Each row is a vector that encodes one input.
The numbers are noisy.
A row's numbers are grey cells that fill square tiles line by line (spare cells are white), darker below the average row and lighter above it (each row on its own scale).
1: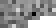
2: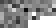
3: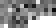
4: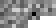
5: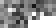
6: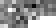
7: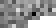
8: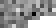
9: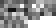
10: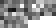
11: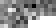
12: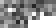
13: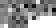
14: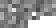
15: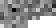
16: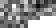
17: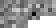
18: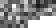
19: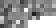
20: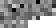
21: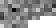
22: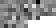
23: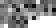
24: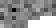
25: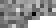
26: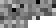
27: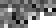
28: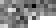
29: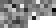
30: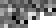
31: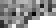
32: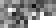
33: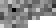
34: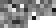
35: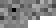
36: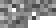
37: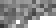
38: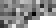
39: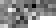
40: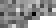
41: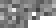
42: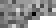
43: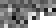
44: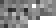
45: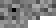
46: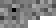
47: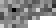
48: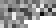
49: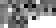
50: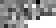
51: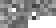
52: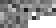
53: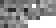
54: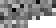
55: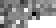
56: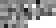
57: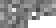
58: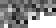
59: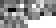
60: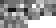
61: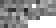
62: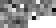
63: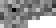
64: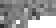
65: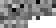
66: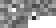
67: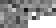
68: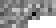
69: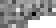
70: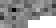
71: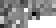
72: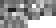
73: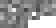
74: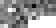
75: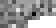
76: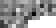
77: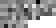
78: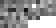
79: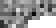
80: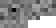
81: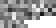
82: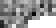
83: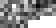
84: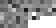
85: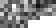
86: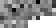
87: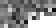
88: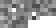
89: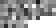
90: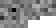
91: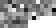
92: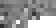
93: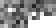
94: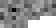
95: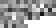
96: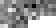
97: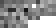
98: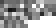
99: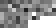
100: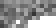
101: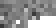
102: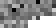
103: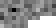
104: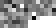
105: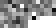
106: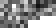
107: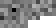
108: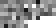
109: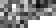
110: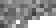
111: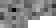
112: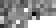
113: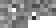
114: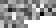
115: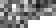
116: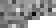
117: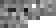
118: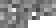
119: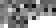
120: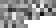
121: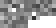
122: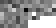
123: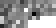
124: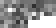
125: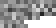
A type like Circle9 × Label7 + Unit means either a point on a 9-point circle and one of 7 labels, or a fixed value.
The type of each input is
Bool × Bool × Bool × Bool + Circle6 + Unit.
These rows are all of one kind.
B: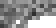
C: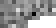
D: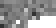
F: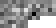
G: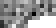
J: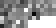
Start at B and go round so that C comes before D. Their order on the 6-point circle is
B, G, C, F, J, D.
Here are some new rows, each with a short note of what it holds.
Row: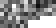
a fixed value
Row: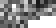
a fixed value
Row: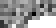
a point on a 6-point circle
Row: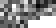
a fixed value
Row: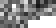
a fixed value
